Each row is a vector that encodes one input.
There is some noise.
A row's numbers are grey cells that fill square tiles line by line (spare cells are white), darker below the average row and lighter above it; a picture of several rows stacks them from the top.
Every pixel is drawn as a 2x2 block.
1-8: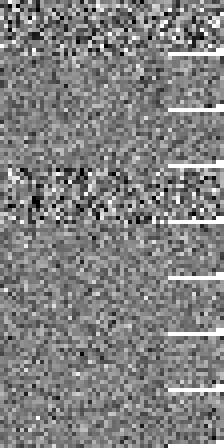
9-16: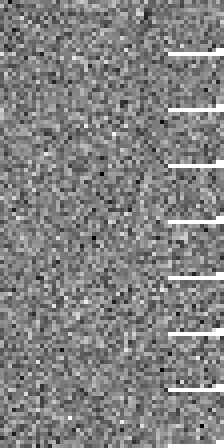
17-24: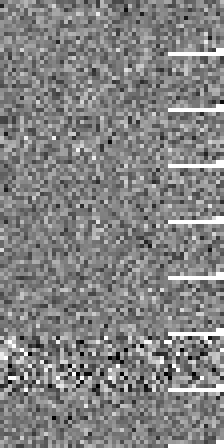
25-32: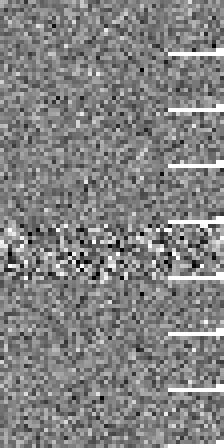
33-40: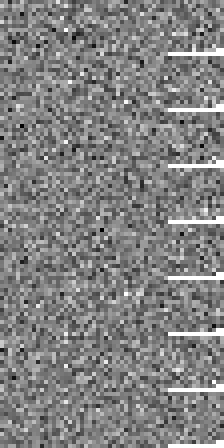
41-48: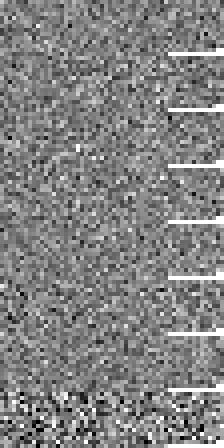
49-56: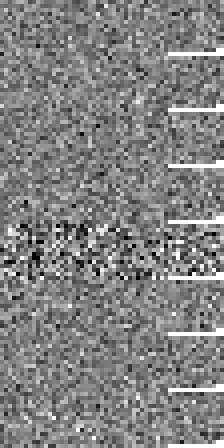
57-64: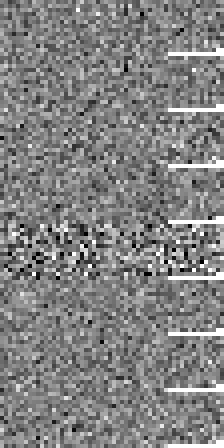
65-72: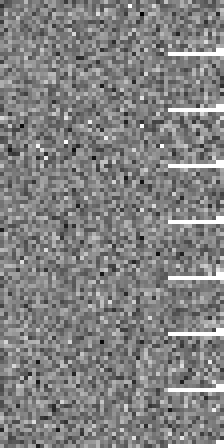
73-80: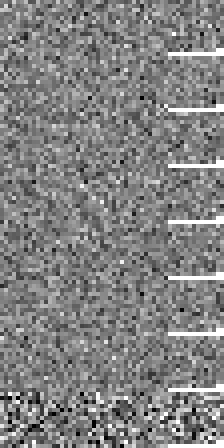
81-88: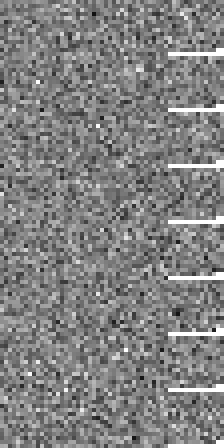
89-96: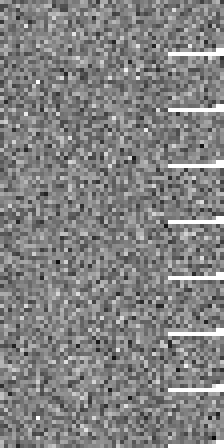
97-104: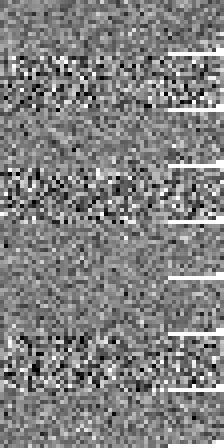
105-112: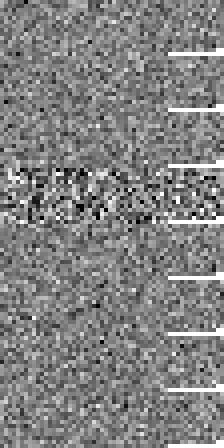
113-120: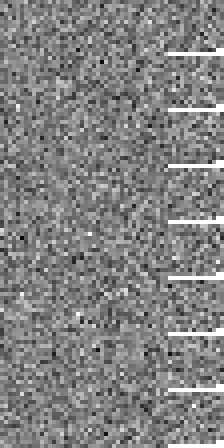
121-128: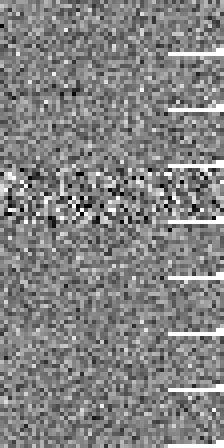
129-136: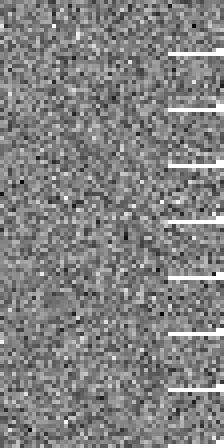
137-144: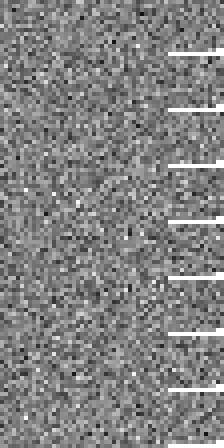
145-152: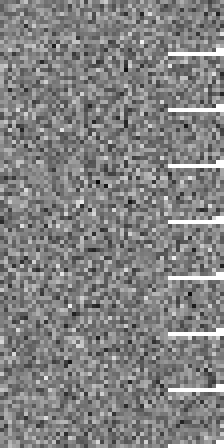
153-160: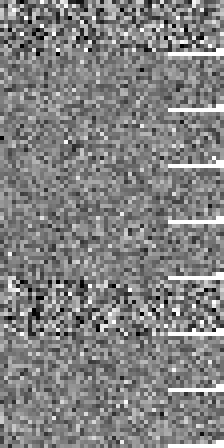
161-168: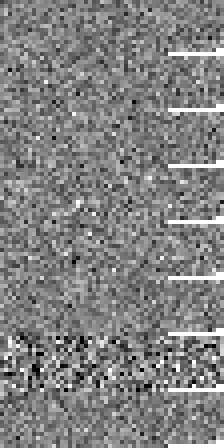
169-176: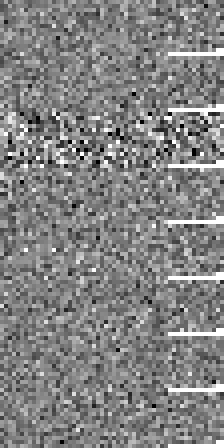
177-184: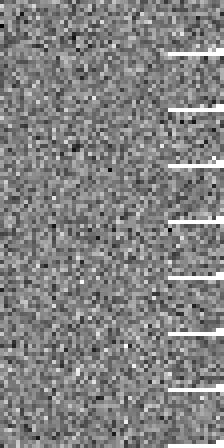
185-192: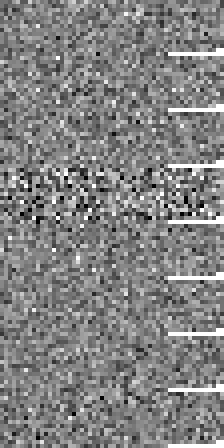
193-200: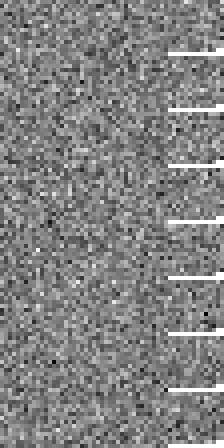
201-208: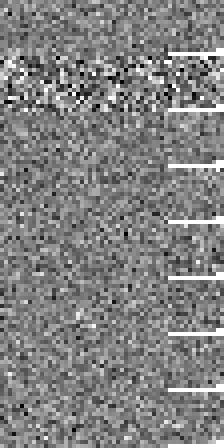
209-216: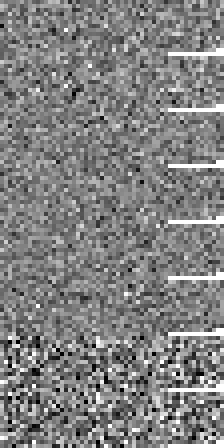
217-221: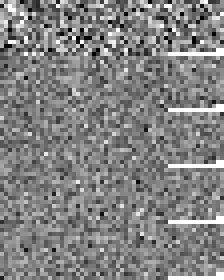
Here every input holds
either a point on a 20-point circle and a point on a 9-point line, or one of 4 labels.
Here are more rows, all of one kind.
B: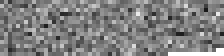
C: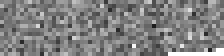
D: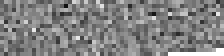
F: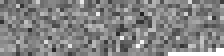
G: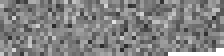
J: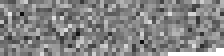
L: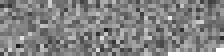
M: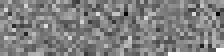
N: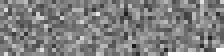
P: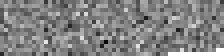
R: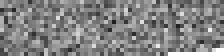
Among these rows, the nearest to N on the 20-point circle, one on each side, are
B and M.
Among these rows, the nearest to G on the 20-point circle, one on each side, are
D and F.
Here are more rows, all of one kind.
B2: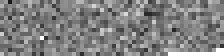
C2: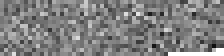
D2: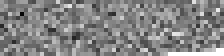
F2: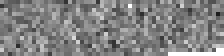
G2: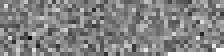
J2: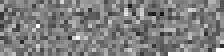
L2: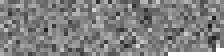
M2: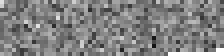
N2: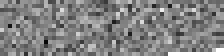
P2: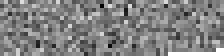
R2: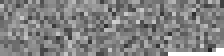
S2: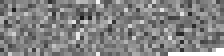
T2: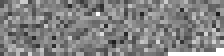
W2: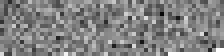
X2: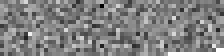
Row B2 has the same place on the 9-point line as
C2, J2, R2 and W2.
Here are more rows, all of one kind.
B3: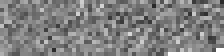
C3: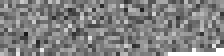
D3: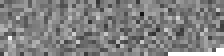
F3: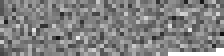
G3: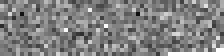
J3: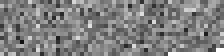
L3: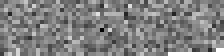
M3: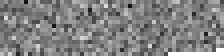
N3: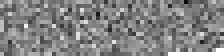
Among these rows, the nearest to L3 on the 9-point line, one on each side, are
C3 and D3.
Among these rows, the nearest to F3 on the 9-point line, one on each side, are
J3 and N3.
